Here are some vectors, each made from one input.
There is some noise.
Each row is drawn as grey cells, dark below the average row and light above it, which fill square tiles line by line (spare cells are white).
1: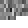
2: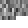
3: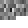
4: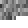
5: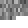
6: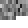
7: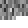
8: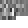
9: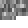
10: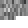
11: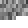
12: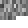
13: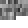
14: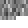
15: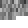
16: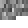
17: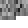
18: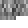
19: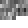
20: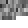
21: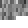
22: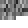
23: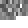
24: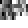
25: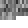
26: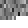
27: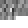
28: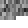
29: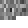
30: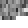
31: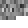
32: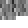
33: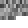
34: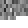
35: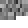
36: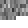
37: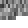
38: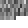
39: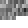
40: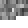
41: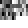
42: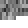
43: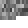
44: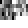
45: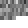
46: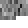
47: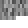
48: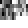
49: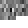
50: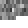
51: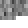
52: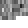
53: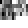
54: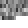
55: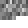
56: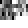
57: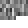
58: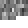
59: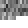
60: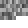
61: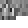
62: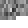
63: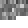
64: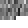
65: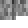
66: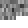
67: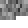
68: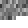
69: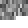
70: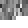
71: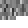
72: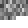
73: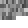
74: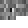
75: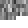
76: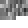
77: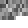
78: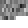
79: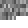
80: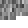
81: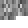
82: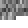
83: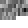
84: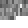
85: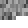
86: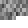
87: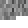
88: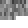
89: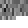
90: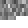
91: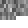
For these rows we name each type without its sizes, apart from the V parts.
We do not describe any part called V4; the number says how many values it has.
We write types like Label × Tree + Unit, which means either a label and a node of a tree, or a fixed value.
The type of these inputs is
List(Bool × V4).
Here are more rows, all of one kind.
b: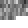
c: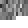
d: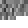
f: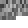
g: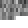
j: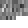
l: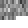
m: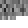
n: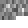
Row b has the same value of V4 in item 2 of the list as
d and l.
